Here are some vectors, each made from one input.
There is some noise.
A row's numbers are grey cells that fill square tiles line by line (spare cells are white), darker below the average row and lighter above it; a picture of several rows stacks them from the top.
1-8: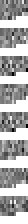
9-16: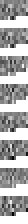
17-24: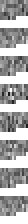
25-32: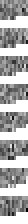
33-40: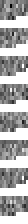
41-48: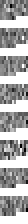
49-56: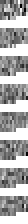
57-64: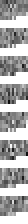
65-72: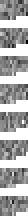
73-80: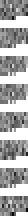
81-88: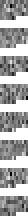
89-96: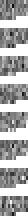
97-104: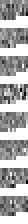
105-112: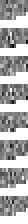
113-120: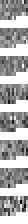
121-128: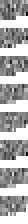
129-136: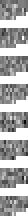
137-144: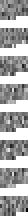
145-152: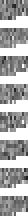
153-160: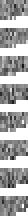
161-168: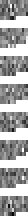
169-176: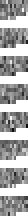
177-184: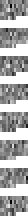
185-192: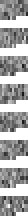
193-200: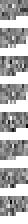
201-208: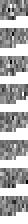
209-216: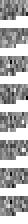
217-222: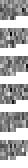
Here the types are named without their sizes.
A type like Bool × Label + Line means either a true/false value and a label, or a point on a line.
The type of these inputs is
List(Line).
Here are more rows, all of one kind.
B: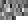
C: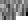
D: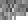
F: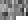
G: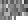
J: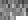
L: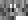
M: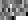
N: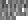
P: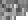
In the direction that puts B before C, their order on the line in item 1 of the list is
B, N, P, D, G, J, F, C, L, M.
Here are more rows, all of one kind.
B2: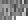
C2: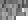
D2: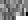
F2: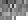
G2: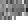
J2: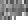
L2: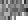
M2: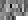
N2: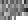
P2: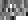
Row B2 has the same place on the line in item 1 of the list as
G2, J2, L2 and N2.
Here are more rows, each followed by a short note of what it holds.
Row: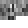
a list of two items
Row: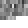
a list of one item
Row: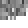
a list of one item
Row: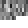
a list of three items
